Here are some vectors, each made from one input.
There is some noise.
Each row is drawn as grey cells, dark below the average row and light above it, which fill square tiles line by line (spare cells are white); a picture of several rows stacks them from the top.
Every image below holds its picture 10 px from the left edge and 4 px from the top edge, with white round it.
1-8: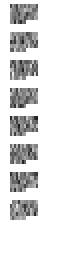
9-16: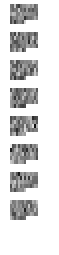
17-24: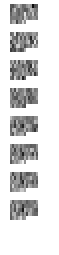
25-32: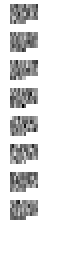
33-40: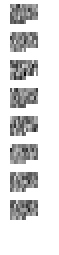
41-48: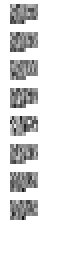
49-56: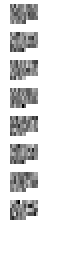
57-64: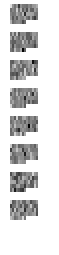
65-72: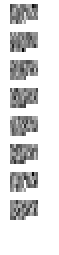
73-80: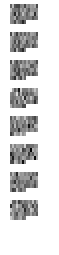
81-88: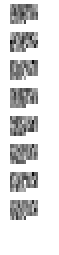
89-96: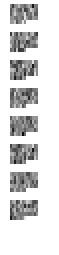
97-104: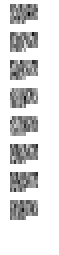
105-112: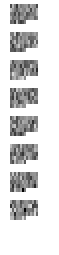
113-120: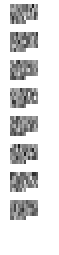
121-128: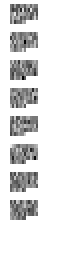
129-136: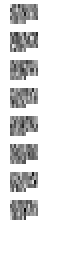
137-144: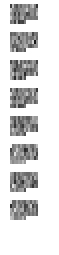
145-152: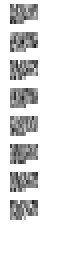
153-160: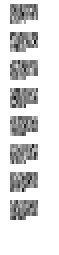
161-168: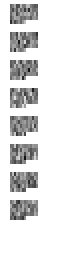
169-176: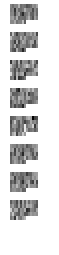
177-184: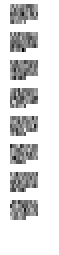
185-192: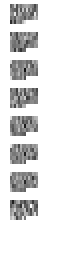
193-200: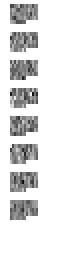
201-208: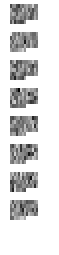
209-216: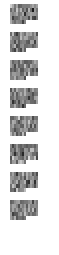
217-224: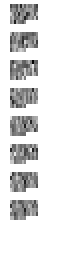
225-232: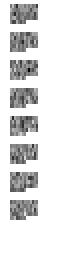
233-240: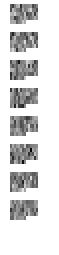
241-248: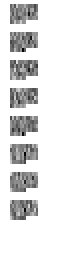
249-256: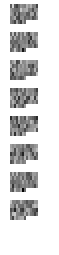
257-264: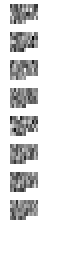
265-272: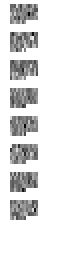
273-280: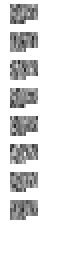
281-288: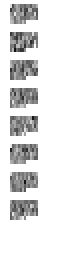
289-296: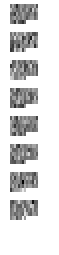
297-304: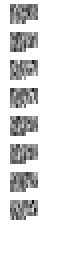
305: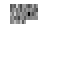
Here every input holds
one of 6 labels, together with either a node of a 16-node tree, or three true/false values.
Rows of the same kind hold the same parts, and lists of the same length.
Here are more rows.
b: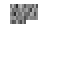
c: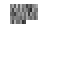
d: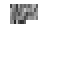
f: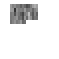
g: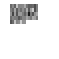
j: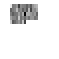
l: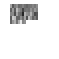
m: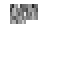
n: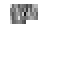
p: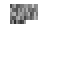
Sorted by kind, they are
b, c, d, f, j, n, p
g, l, m

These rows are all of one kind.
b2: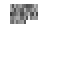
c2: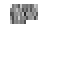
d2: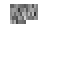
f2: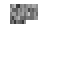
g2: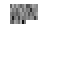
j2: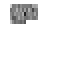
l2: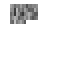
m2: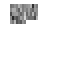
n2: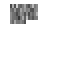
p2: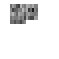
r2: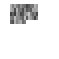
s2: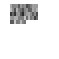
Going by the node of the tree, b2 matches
c2, j2 and m2.
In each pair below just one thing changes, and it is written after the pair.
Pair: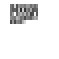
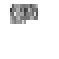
the label
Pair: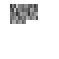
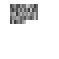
the label
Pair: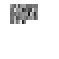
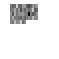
one of the three true/false values
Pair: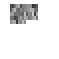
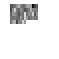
one of the three true/false values
